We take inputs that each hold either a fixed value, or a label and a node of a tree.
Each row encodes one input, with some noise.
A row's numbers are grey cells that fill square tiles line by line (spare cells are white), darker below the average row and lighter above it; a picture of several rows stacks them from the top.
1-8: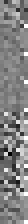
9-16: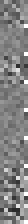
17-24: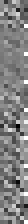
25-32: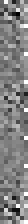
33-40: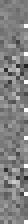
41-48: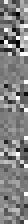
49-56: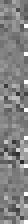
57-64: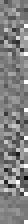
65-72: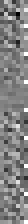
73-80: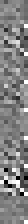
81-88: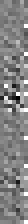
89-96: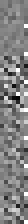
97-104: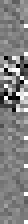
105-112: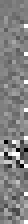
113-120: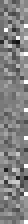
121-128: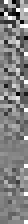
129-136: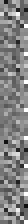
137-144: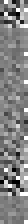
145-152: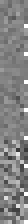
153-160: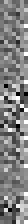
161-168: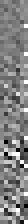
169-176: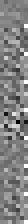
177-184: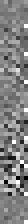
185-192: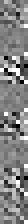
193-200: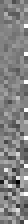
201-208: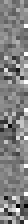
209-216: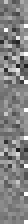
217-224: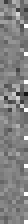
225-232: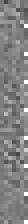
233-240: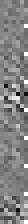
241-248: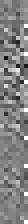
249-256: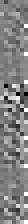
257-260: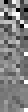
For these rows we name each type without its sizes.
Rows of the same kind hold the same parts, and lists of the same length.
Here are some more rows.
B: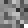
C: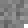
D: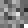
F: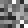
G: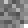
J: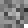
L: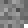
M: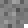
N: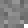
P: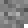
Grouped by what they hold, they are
B, C, D, G, J, L, M, N, P
F

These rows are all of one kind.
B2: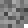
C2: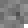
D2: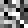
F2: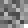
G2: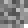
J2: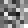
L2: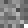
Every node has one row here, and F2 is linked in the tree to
B2 and J2.
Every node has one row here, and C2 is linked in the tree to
D2 and J2.
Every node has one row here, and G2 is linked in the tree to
L2.
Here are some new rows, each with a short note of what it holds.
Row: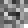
a label and a node of a tree
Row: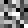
a label and a node of a tree
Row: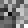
a fixed value
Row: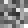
a label and a node of a tree
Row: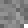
a label and a node of a tree
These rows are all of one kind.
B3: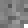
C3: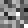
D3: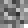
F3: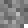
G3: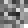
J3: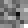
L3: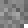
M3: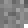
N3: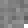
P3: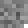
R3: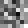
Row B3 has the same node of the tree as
C3 and F3.
